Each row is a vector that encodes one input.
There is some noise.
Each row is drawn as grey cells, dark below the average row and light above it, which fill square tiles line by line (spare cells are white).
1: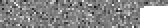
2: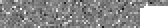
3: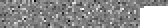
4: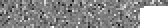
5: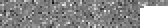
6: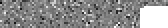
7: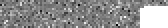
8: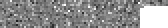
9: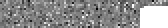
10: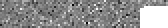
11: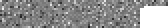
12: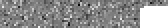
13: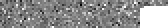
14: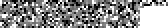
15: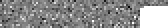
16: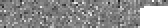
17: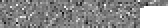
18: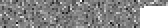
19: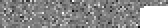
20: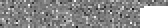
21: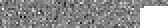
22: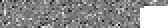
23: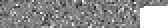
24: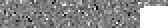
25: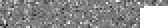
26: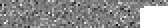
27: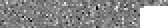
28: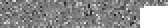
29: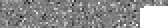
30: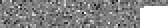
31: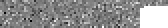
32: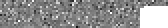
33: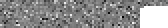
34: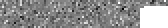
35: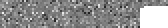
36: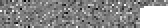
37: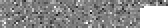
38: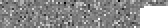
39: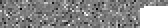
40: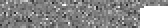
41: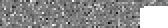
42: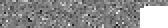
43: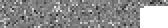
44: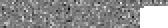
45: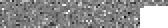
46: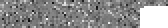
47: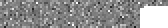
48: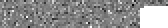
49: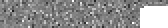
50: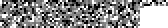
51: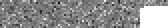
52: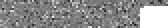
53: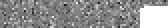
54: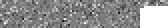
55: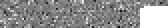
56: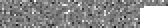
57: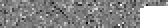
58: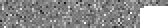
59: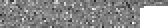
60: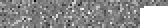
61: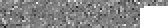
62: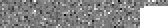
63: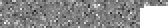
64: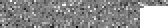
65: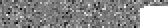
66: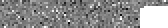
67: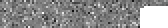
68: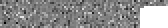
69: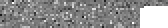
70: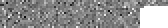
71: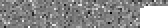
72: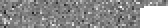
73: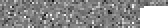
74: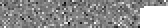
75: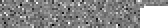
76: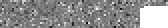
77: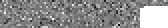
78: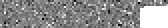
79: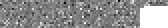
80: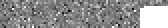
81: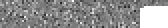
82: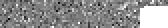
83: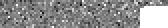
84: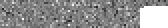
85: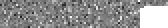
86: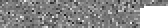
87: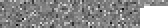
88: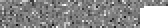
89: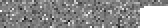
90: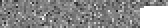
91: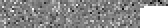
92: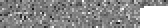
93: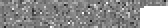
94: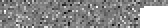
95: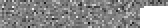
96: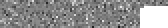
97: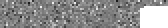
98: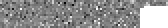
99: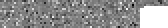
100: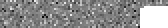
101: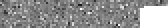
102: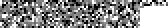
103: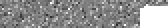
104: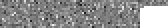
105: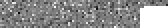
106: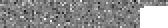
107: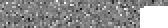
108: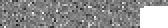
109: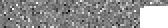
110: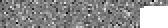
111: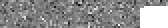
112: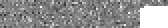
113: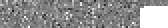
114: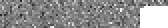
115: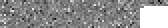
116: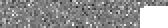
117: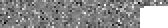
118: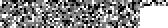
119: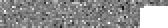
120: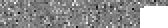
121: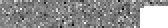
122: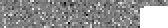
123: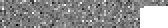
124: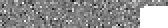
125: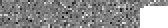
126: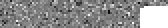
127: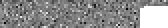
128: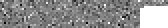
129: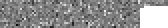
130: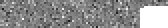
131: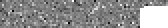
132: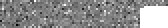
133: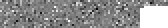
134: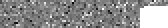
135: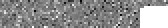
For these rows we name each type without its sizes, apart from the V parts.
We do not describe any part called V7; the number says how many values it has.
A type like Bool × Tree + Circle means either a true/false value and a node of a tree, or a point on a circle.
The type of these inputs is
Bool × Bool × Bool × Circle × Label × V7 + Unit.
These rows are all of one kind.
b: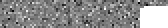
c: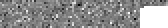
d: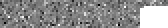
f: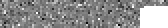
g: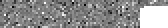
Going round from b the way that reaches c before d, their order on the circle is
b, c, f, d, g.
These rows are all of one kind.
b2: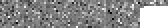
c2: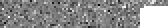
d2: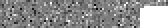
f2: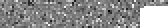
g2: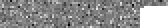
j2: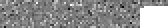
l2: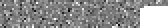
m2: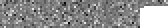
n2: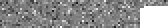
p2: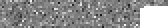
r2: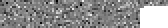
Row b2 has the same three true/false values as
c2 and r2.
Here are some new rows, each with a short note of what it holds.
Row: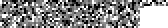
a fixed value
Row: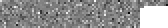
a point on a circle, a label, three true/false values and a value of V7
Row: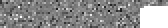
a point on a circle, a label, three true/false values and a value of V7
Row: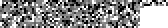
a fixed value
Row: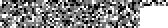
a fixed value
